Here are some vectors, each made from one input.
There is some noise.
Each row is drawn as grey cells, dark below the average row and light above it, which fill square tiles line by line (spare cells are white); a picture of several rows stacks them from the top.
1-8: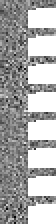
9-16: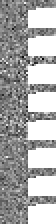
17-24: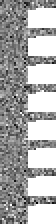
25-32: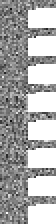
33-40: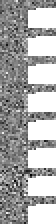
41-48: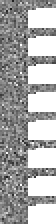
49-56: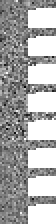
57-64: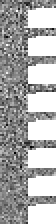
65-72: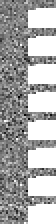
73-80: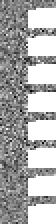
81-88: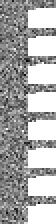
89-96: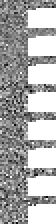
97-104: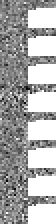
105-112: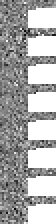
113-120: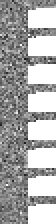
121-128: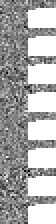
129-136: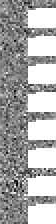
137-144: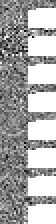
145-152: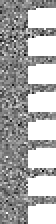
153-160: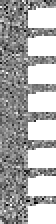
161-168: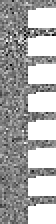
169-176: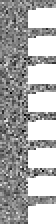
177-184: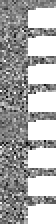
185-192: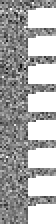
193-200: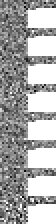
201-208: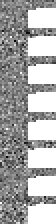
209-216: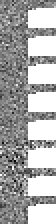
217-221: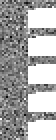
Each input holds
either a point on each of two 5-point circles, or a fixed value, or one of 4 labels, one of 5 labels and a true/false value.
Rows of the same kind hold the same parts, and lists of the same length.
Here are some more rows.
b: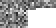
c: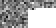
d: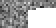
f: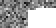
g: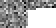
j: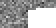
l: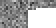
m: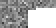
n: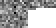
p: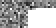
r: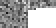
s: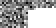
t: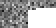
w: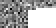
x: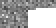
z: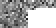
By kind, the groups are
b, c, f, g, n, p, s
d, j, l, m, r, t, w, x
z

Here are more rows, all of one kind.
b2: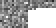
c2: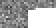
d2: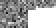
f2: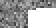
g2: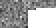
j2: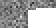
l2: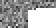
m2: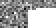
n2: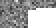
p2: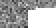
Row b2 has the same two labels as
f2 and l2.
